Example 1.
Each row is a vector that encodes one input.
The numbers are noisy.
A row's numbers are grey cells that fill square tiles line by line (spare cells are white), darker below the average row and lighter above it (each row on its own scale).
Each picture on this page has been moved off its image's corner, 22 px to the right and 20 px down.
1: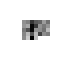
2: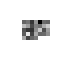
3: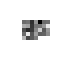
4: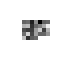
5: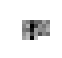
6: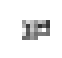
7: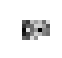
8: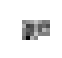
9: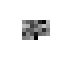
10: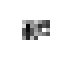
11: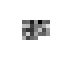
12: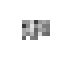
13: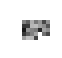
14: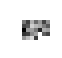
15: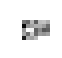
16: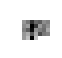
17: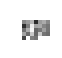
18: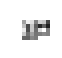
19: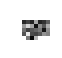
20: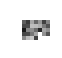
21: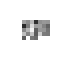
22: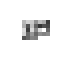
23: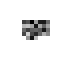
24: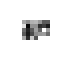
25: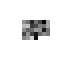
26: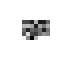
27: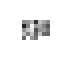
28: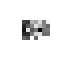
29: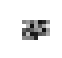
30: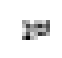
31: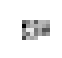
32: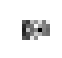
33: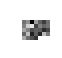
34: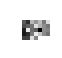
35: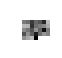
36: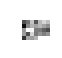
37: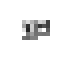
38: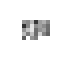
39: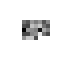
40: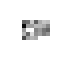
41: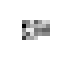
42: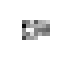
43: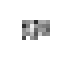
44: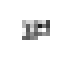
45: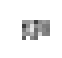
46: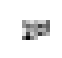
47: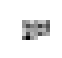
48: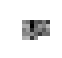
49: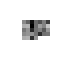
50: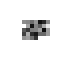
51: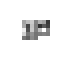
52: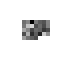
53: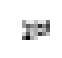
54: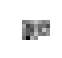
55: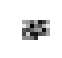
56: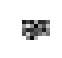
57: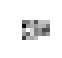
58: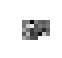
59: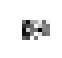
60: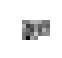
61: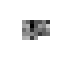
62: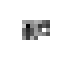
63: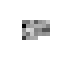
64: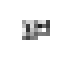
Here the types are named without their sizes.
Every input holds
either a node of a tree, or three true/false values.
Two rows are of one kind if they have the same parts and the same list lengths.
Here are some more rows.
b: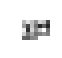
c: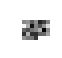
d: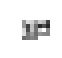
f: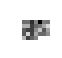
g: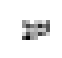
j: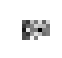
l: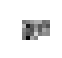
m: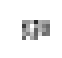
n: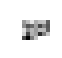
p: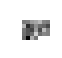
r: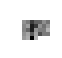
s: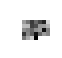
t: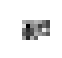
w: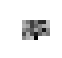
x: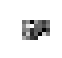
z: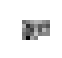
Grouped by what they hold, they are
b, d, g, j, l, m, n, p, t, z
c, f, r, s, w, x

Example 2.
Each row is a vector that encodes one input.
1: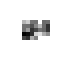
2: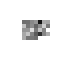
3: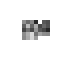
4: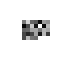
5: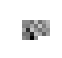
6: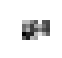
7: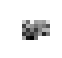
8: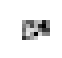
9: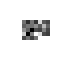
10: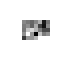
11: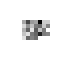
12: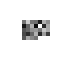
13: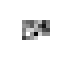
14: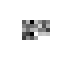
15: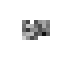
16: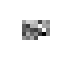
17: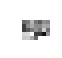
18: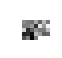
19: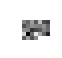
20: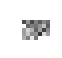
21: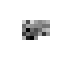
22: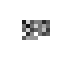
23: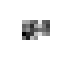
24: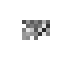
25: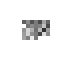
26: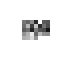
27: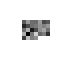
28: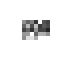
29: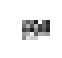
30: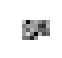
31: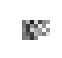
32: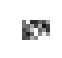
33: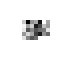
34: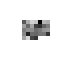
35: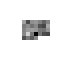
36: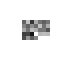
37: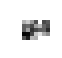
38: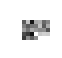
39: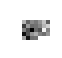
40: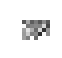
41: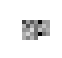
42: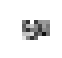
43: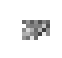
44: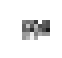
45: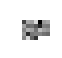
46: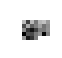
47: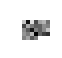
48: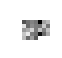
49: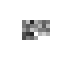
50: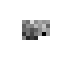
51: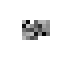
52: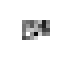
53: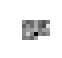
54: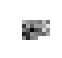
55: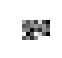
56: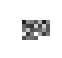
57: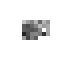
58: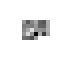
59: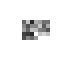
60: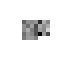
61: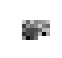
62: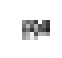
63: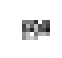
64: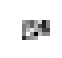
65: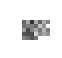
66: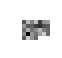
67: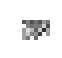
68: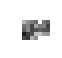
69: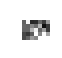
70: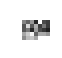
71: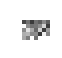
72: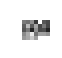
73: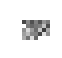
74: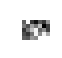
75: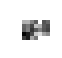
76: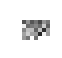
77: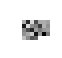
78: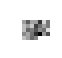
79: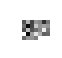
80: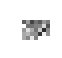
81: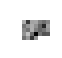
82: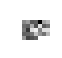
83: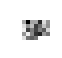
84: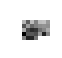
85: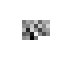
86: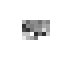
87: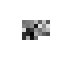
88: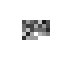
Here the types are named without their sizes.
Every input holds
a label, together with either a fixed value, or a point on each of two lines.
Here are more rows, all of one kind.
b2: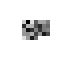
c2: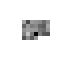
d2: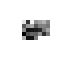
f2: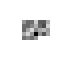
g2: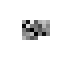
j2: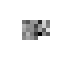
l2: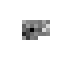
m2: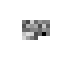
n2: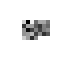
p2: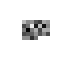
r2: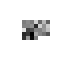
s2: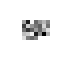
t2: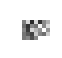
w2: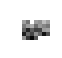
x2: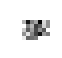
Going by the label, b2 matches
g2, m2, n2 and s2.
